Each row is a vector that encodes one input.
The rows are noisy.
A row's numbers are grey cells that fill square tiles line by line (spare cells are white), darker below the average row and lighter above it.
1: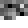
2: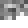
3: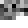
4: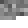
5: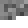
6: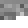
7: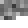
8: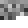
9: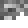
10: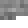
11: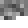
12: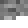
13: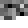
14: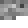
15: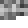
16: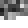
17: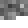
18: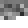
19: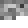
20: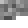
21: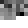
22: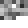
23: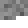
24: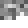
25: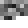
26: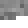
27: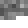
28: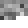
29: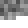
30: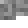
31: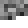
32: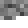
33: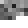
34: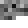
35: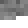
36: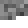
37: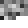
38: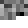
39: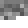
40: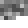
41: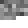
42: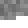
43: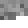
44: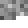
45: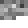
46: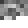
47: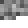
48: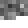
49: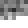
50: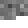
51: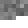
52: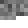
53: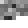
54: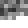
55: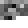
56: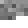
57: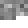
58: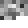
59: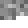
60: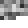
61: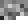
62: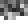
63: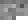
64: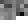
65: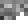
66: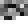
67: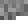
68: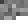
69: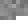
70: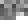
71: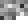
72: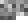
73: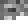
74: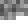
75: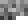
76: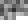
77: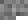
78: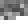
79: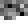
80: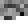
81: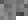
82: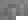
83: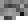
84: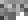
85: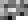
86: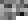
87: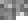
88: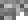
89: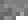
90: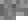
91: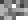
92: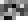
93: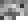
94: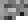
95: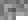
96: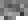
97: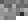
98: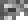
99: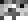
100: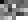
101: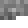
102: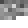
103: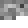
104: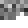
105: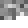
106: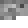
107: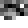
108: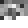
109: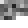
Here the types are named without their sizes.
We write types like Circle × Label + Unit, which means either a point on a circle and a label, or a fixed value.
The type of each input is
Line.
